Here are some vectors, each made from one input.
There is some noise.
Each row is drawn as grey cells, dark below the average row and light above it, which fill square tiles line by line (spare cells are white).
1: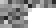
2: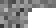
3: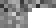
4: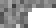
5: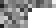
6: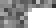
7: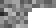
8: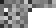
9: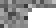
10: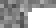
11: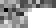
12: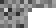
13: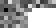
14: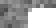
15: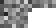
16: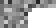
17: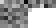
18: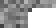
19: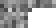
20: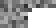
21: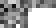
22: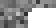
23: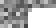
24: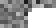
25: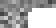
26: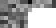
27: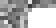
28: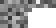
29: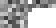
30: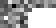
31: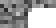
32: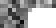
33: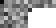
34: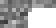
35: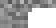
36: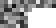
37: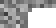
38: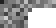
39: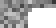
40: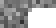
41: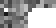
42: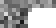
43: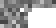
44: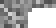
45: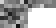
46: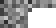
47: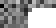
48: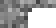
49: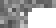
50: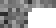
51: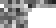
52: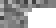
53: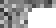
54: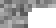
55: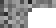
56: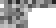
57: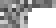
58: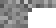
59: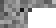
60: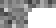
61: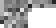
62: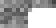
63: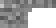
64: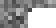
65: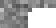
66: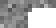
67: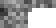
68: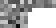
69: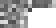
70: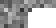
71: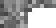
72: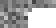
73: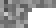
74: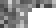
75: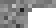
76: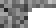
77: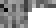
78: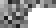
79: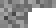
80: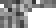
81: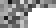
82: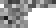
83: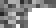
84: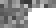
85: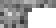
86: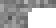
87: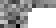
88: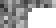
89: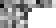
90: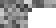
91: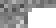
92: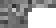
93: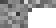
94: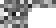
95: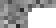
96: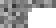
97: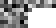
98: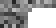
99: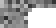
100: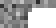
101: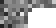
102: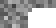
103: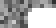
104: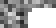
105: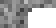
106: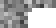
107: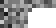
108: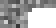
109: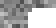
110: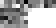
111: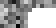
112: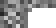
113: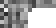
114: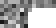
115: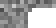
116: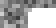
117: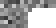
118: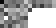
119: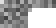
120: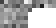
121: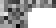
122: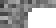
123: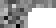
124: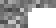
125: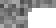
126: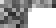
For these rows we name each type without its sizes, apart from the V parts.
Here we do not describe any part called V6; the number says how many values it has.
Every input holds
a node of a tree, together with either a point on a line, or a value of V6.
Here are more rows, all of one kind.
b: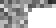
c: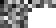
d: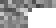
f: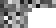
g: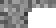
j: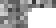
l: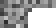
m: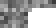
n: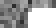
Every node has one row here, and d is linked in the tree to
l.
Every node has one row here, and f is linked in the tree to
c and m.
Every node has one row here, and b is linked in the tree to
l, m and n.
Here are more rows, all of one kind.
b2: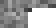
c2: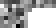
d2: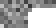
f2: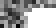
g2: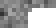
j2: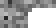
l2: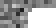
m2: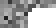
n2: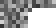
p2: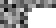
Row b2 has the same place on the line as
c2, f2, j2 and m2.
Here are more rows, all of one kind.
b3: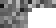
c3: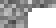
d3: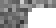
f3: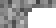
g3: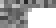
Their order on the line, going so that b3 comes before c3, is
b3, f3, c3, d3, g3.
